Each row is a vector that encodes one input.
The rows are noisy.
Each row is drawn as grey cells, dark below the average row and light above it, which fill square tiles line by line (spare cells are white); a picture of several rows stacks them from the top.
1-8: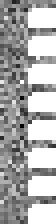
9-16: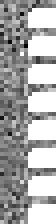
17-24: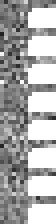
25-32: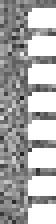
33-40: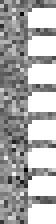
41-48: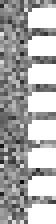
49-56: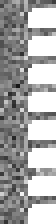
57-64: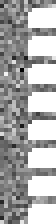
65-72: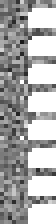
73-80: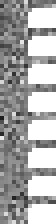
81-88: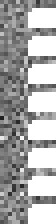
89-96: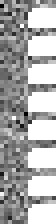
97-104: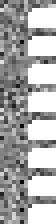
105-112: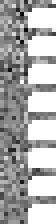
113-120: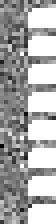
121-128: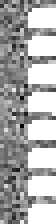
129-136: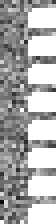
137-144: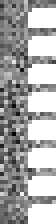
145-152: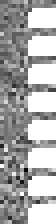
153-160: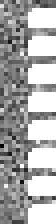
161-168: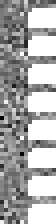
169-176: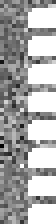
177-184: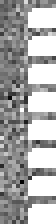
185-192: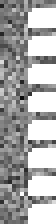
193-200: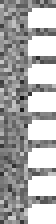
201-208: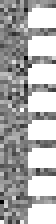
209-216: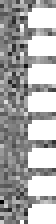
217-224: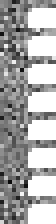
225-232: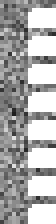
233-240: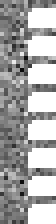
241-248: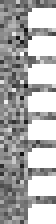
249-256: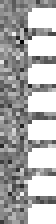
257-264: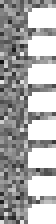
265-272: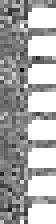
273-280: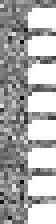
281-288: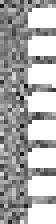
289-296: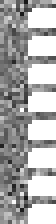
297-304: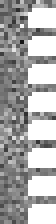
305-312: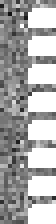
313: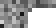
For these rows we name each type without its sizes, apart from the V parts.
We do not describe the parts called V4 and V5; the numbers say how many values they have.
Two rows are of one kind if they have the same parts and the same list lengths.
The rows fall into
3 kinds.
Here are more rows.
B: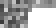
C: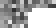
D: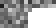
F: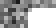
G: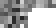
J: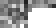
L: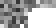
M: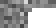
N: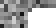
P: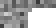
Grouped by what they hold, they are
B, C, F, G, J, L
D, M, P
N

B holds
a point on a line and a value of V4.
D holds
a point on a line, three true/false values and a value of V5.
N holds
a point on a line and a value of V5.
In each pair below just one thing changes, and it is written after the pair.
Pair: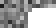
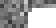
the place on the line
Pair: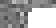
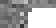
one of the three true/false values
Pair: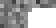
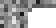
the place on the line
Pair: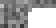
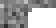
one of the three true/false values
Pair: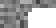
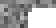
the value of V5
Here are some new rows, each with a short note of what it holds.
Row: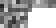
a point on a line and a value of V4
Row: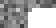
a point on a line and a value of V5
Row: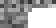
a point on a line and a value of V5
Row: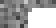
a point on a line, three true/false values and a value of V5
